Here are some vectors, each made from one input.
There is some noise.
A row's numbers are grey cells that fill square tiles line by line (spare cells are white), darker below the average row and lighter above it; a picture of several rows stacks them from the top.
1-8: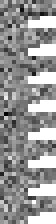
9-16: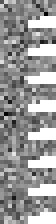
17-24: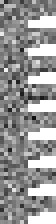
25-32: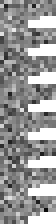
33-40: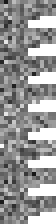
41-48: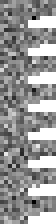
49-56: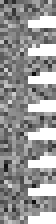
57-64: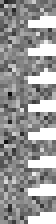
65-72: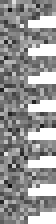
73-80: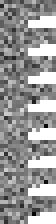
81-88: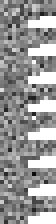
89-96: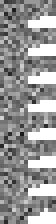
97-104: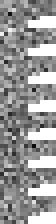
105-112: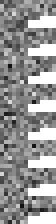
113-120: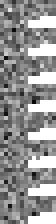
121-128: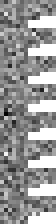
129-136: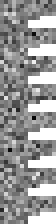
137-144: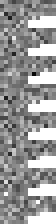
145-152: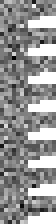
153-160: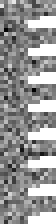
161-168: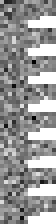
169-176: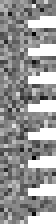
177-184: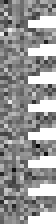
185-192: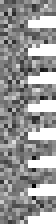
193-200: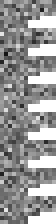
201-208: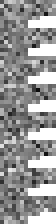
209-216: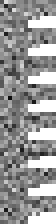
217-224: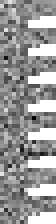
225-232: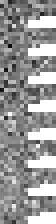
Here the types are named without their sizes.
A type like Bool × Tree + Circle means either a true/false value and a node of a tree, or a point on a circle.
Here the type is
List(Circle) × (Tree + Unit).
